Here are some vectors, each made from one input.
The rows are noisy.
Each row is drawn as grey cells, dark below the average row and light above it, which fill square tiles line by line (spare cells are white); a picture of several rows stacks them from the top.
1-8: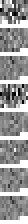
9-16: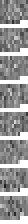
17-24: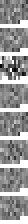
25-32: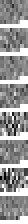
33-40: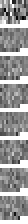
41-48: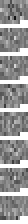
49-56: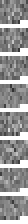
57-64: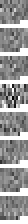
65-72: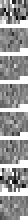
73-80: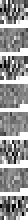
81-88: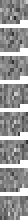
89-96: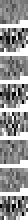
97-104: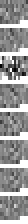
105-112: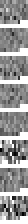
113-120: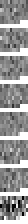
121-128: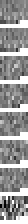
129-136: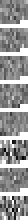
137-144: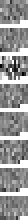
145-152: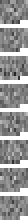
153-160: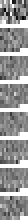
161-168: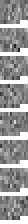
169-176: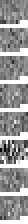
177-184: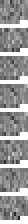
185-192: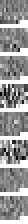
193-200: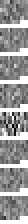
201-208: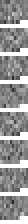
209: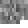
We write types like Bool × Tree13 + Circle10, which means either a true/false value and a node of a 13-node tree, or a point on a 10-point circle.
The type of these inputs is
Bool × Line6 × (Tree10 + Unit) + Line5.
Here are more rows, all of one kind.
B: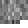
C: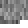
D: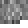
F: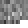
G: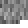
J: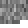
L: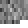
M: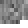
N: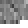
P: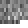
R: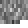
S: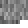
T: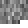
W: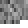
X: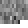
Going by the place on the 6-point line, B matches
C, D, G and S.
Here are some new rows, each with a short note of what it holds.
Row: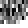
a point on a 5-point line
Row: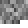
a point on a 6-point line and a true/false value
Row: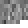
a point on a 6-point line, a node of a 10-node tree and a true/false value
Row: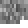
a point on a 6-point line and a true/false value
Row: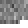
a point on a 6-point line and a true/false value
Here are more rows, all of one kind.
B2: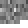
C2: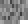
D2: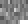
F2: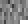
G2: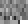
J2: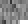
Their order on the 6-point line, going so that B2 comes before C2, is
B2, D2, J2, F2, C2, G2.
